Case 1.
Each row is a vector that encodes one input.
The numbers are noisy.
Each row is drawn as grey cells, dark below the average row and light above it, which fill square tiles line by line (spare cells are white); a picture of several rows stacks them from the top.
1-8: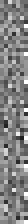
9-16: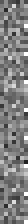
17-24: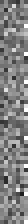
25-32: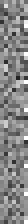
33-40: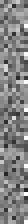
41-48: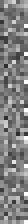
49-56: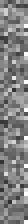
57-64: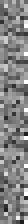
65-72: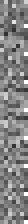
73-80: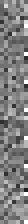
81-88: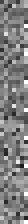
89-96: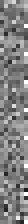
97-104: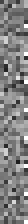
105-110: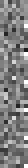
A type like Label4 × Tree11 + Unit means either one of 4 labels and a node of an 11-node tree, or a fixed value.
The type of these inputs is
Bool × Bool × Bool × Bool.
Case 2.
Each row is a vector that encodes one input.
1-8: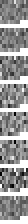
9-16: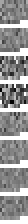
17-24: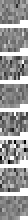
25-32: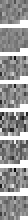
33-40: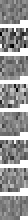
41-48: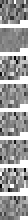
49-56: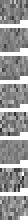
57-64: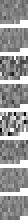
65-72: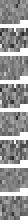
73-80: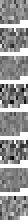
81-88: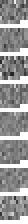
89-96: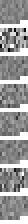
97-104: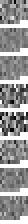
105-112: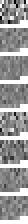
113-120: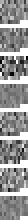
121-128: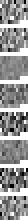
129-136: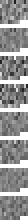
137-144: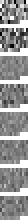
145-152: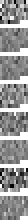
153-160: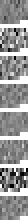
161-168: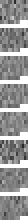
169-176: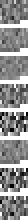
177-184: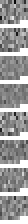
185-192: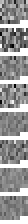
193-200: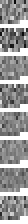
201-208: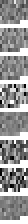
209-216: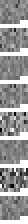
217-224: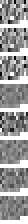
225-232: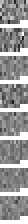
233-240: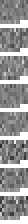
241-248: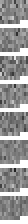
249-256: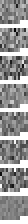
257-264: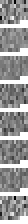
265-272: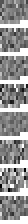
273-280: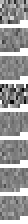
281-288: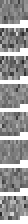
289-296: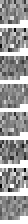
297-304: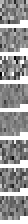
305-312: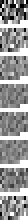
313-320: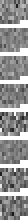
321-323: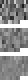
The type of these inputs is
Line3 × Line4 + Unit.
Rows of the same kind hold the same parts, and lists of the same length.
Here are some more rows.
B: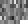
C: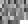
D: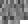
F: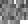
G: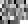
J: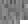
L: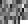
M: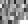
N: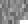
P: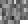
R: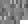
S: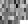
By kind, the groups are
B, C, D, F, G, J, M, N, P, R, S
L

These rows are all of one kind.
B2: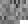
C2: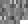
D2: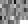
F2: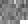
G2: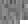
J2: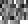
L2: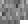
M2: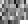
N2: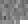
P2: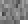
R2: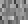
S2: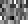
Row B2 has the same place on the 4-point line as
L2, M2 and P2.
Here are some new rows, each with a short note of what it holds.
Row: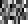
a fixed value
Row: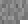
a point on a 3-point line and a point on a 4-point line
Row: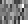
a fixed value
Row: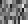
a fixed value
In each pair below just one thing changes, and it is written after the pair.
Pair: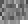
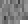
the place on the 4-point line
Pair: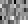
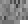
the place on the 4-point line
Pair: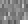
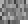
the place on the 4-point line
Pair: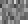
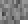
the place on the 3-point line
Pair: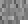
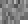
the place on the 4-point line
